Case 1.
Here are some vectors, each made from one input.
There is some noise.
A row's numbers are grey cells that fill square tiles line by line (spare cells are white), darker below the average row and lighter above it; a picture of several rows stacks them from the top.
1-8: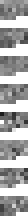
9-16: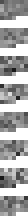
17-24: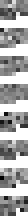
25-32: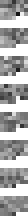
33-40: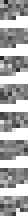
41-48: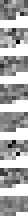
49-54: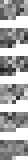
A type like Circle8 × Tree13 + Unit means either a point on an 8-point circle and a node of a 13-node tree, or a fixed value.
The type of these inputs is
Bool × Line6.
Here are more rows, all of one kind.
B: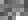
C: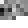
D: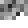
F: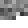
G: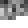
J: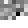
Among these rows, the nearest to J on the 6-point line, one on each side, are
F and G.
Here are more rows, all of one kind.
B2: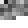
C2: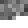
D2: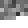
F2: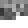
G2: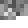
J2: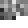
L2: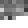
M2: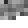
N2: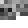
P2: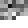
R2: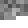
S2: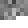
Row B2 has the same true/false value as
M2 and N2.
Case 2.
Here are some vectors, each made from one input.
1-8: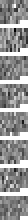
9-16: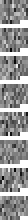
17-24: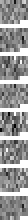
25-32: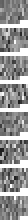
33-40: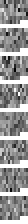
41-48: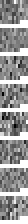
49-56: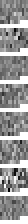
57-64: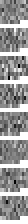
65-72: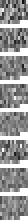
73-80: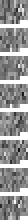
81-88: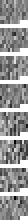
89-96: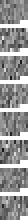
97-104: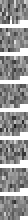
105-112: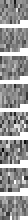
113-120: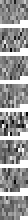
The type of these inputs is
Bool × Bool × Bool + Line6.
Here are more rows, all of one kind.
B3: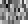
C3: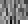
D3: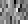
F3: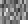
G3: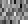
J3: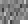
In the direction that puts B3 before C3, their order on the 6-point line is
F3, J3, G3, D3, B3, C3.
